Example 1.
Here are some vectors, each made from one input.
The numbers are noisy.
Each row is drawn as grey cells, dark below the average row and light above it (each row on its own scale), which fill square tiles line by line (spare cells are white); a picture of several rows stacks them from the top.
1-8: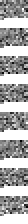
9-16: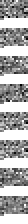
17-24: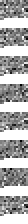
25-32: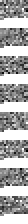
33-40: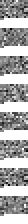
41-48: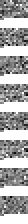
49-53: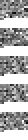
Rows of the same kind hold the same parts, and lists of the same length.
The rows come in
2 kinds.
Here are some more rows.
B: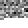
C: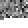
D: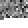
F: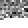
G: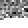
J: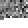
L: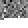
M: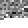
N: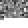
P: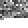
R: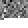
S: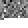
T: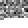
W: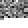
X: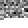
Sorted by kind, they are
B, F, G, M, T, X
C, D, J, L, N, P, R, S, W

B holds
a point on a 5-point line.
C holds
one of 6 labels.
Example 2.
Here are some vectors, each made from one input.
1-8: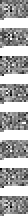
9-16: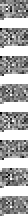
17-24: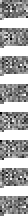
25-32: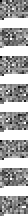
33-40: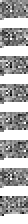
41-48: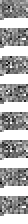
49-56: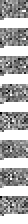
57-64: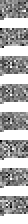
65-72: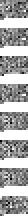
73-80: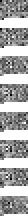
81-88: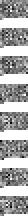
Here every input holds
either one of 6 labels, or a point on an 8-point line.
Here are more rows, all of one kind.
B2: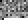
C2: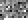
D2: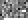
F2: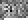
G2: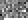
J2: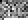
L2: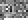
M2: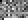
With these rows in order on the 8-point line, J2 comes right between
F2 and M2.
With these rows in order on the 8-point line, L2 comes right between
C2 and F2.
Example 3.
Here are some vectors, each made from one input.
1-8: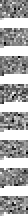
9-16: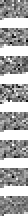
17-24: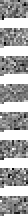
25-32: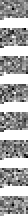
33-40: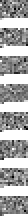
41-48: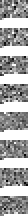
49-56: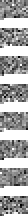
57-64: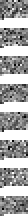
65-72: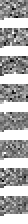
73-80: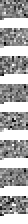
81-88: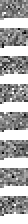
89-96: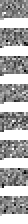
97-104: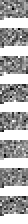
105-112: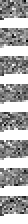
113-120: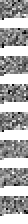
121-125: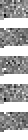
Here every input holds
either a fixed value, or two labels (each one of 6).
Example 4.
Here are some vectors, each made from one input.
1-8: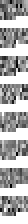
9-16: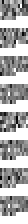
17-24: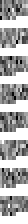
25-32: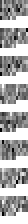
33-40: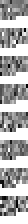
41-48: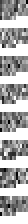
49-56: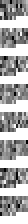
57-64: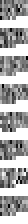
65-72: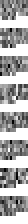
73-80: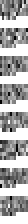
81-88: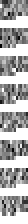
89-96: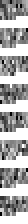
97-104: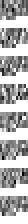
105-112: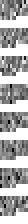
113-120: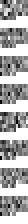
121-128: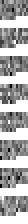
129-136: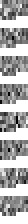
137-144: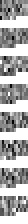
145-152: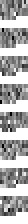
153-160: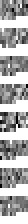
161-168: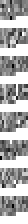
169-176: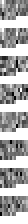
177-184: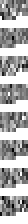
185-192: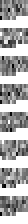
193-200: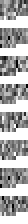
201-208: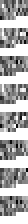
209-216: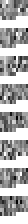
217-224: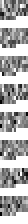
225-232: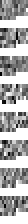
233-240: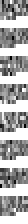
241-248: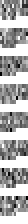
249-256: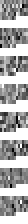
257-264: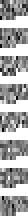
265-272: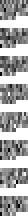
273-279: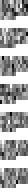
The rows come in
2 kinds.
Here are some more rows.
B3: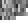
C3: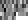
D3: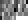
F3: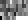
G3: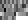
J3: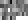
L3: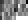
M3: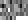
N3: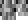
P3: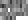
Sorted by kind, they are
B3, C3, D3, F3, G3, L3
J3, M3, N3, P3

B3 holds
one of 7 labels.
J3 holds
a point on a 16-point circle and one of 7 labels.
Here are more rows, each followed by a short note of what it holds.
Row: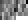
one of 7 labels
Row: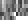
a point on a 16-point circle and one of 7 labels
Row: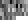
one of 7 labels
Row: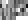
a point on a 16-point circle and one of 7 labels
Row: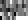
one of 7 labels
